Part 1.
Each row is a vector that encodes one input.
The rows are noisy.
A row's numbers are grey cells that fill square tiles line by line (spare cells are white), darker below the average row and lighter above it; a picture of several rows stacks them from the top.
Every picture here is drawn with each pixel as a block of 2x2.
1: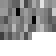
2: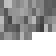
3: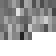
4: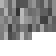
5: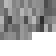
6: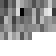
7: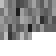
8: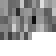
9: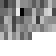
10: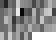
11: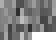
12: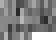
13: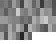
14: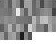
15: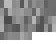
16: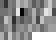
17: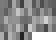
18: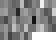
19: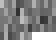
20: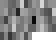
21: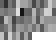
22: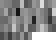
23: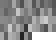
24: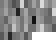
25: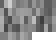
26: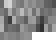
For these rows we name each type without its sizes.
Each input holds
a point on a line.
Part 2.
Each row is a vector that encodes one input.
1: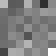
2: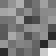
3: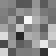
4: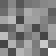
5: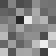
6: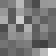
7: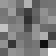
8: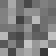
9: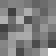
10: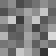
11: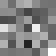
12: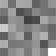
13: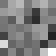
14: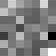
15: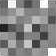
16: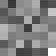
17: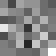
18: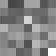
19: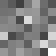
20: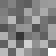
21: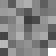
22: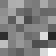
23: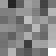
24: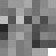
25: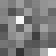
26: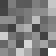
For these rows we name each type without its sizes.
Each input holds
a point on each of two lines.
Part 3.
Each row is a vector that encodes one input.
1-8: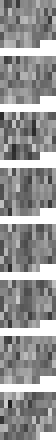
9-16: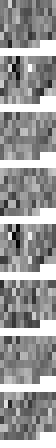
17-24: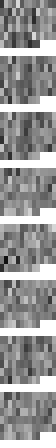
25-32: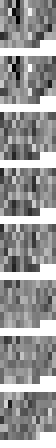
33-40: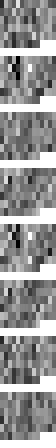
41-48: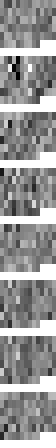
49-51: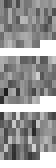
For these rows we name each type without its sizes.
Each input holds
a point on a line.
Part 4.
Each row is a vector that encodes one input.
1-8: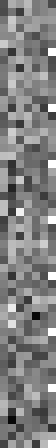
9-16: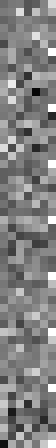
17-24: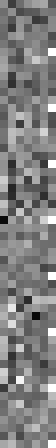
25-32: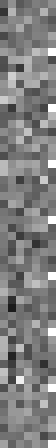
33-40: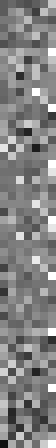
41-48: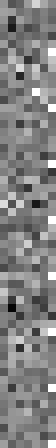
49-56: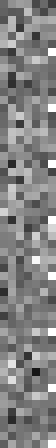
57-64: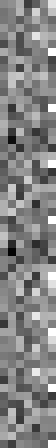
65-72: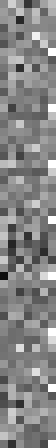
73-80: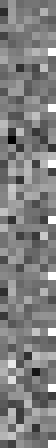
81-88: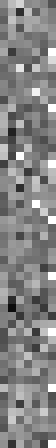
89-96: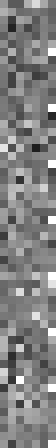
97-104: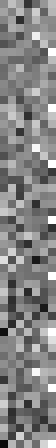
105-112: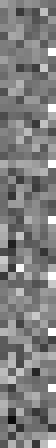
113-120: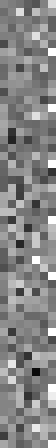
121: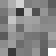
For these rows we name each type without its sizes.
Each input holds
a node of a tree.
